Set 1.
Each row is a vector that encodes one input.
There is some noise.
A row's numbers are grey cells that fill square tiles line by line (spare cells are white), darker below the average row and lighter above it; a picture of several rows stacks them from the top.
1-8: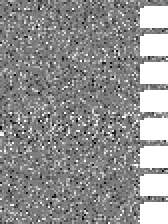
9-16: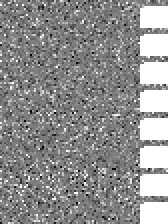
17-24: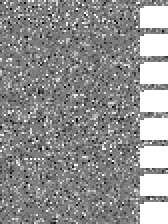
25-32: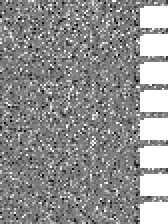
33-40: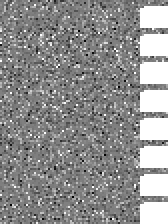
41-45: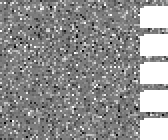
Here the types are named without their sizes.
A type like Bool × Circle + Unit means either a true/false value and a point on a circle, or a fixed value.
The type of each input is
Line × Line.
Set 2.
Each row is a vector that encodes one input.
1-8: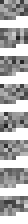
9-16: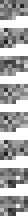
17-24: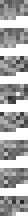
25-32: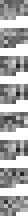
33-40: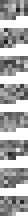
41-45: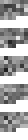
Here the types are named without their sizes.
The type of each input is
Label.
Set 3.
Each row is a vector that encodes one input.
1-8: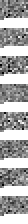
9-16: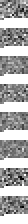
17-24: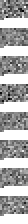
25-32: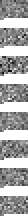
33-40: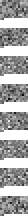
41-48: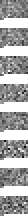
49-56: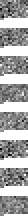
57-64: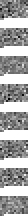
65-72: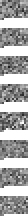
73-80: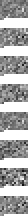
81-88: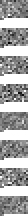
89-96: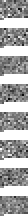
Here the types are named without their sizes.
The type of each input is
Circle.
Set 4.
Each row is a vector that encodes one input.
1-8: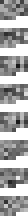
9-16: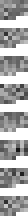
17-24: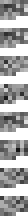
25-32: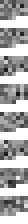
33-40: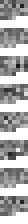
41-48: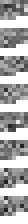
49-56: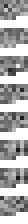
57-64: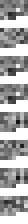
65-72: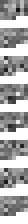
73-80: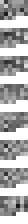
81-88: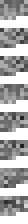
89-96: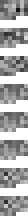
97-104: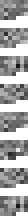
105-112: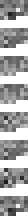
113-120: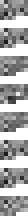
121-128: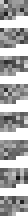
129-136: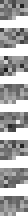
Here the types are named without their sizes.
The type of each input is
Label.
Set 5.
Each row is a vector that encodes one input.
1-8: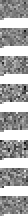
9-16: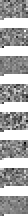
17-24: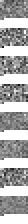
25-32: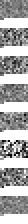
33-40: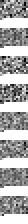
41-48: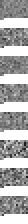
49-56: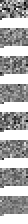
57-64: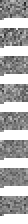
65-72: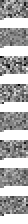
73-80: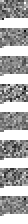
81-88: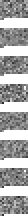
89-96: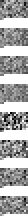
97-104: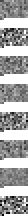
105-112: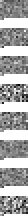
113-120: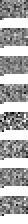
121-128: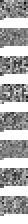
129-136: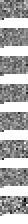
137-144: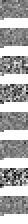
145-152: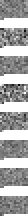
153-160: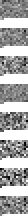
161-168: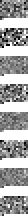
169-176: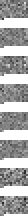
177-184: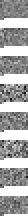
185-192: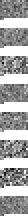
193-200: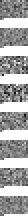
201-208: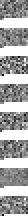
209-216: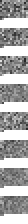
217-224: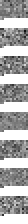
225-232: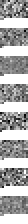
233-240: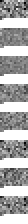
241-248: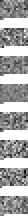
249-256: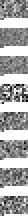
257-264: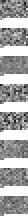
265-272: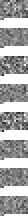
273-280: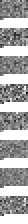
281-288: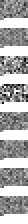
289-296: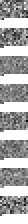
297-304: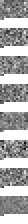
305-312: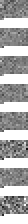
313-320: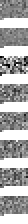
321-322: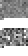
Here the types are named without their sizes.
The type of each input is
Line.
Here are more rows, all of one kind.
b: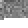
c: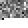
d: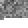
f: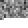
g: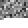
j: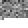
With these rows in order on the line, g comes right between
c and d.
